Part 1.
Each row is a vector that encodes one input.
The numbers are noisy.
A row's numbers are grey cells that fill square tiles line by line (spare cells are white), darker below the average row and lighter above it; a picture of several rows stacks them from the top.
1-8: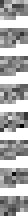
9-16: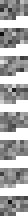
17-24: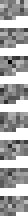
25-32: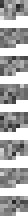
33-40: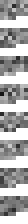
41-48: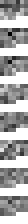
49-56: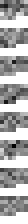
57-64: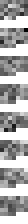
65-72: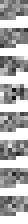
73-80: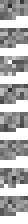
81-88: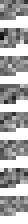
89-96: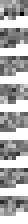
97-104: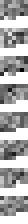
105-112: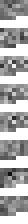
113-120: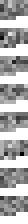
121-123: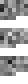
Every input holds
either a fixed value, or a point on a 4-point line and a point on a 5-point line, or a node of a 7-node tree.
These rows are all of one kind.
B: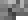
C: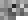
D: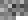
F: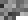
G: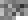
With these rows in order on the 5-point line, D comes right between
C and G.
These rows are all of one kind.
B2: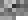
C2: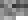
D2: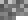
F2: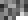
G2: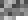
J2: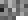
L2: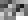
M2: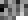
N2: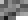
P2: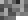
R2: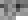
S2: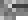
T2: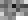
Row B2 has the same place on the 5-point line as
C2, G2, S2 and T2.
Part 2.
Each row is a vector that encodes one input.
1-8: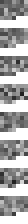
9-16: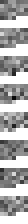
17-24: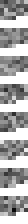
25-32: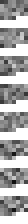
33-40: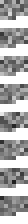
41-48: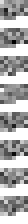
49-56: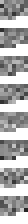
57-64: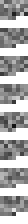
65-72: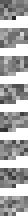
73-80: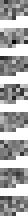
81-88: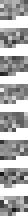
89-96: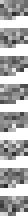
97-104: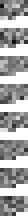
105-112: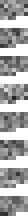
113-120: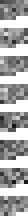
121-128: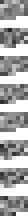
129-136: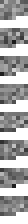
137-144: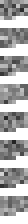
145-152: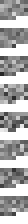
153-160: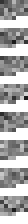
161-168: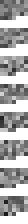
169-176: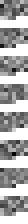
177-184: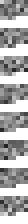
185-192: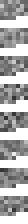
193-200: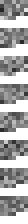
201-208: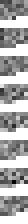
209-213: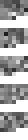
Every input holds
a point on a 4-point line, a point on a 5-point line and a true/false value.
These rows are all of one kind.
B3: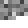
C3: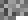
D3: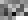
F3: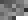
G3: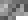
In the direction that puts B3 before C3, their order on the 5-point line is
D3, B3, G3, C3, F3.
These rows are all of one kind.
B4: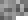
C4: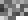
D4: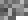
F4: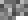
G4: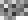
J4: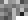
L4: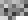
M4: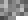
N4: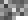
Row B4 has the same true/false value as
J4, M4 and N4.
